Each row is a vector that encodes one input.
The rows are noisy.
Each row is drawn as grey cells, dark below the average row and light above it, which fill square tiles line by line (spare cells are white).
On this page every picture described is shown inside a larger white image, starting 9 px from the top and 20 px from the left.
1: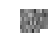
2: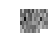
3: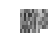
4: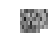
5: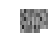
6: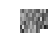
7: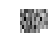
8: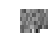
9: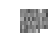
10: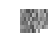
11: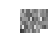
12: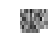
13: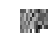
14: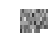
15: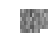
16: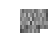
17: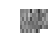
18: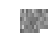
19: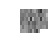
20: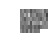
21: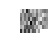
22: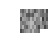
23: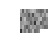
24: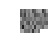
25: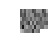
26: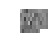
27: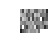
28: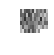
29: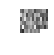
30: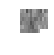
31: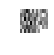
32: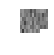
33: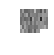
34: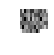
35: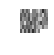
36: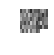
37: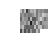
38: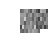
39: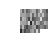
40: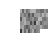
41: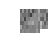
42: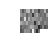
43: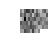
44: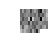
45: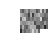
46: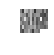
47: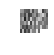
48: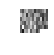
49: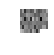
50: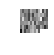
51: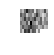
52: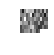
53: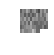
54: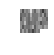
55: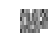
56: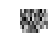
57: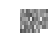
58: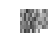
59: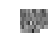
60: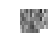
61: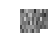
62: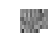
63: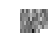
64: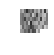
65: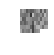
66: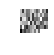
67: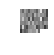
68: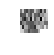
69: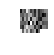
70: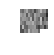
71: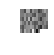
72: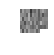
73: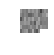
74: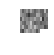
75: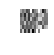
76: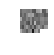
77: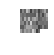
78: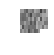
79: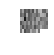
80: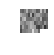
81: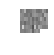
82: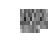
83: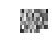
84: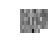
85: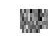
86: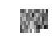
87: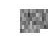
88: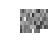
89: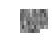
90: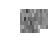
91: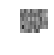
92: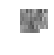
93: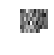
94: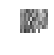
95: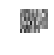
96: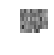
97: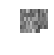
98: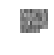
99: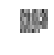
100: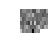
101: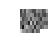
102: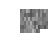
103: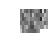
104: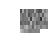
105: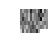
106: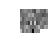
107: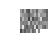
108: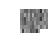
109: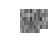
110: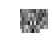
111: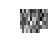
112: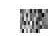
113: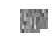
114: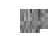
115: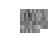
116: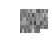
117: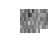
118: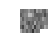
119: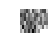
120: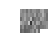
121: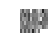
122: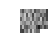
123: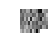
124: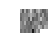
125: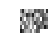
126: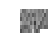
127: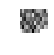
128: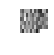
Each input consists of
three true/false values, together with a list of up to two points on an 8-point circle.
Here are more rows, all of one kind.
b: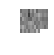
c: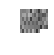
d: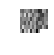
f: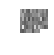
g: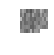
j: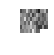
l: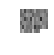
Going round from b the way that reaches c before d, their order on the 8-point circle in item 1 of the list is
b, j, g, c, f, d, l.
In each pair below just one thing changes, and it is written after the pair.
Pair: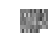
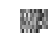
the place on the 8-point circle in item 2 of the list
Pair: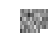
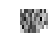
one of the three true/false values
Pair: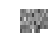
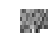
the place on the 8-point circle in item 1 of the list
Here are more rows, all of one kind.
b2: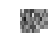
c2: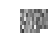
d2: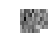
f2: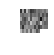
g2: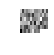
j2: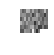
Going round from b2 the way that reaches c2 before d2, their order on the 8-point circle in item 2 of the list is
b2, g2, c2, d2, f2, j2.
